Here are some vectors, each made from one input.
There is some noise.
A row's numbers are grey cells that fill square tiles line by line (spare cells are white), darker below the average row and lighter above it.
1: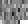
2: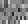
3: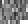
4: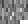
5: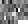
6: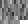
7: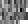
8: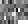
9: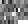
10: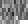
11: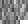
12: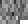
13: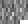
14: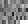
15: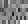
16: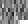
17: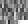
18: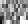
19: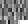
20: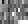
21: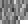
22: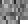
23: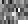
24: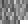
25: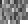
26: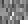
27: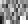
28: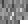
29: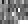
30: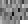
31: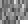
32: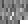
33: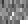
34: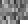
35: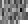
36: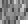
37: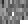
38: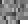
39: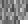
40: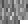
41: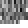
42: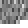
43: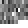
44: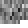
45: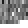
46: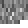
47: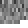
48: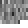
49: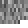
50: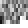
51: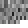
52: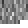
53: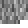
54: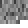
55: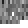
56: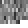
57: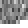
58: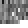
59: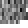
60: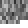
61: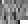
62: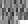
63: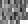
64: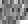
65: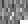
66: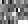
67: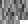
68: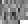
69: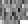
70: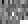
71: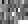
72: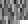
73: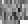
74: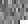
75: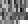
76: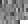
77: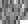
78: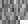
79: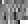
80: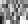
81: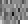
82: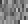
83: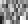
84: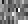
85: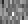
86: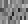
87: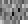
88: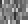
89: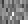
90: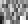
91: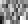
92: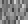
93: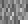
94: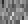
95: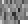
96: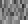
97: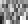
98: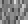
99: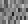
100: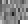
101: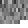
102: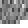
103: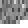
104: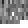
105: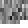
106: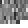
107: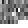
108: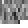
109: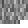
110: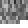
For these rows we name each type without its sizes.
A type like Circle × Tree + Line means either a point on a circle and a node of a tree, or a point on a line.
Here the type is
List(Line).
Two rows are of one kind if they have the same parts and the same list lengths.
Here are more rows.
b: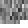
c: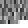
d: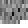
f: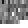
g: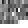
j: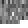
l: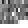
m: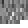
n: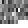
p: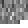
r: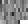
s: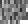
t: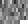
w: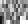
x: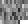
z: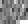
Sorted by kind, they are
b, c, d, r, s, t, x
f, g, j, l, m, n, p, z
w

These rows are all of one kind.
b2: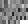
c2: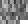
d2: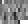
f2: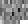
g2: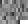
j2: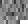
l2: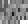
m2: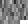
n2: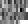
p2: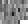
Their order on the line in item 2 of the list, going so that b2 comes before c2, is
b2, m2, l2, p2, j2, g2, f2, c2, d2, n2.
